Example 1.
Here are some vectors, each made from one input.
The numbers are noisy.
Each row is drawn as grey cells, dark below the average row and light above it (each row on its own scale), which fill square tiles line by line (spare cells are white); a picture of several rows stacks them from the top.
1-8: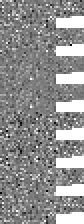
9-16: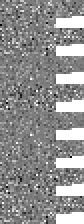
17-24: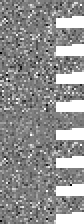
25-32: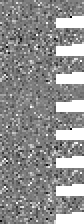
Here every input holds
one of 6 labels.
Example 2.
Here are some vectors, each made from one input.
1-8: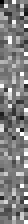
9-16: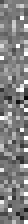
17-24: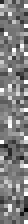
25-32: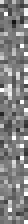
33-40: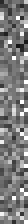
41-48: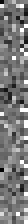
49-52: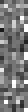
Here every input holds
four true/false values.
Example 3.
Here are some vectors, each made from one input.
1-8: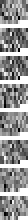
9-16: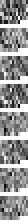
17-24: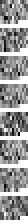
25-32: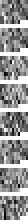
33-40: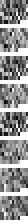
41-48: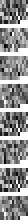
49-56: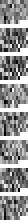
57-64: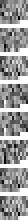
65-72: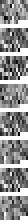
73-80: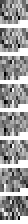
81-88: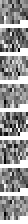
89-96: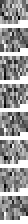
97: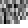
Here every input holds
a point on a 9-point line.
